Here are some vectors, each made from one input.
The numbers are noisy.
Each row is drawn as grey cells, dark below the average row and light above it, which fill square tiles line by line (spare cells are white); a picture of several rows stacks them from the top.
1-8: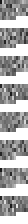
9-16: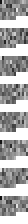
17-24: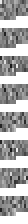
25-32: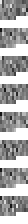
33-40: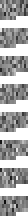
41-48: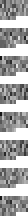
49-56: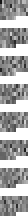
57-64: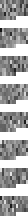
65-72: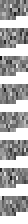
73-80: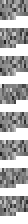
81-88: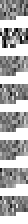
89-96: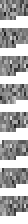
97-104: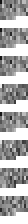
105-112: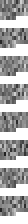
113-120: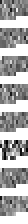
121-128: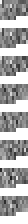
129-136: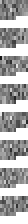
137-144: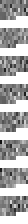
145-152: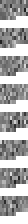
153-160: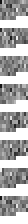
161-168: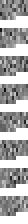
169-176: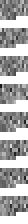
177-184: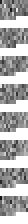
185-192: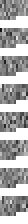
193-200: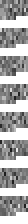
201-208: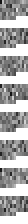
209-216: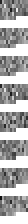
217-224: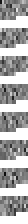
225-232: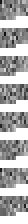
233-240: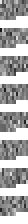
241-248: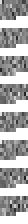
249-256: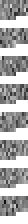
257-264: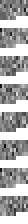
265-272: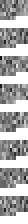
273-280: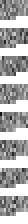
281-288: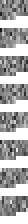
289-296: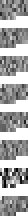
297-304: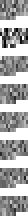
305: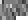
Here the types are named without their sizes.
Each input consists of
a list of points on a circle.
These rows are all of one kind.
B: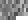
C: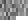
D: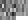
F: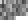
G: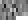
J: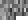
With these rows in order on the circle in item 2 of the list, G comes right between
D and F.
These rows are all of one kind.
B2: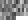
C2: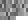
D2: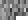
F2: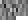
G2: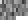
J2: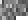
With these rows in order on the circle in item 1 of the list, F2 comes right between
C2 and G2.
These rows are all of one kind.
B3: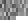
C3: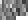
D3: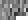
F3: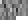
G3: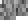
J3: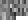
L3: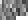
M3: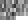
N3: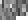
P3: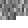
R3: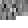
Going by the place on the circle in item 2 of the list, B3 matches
F3 and G3.
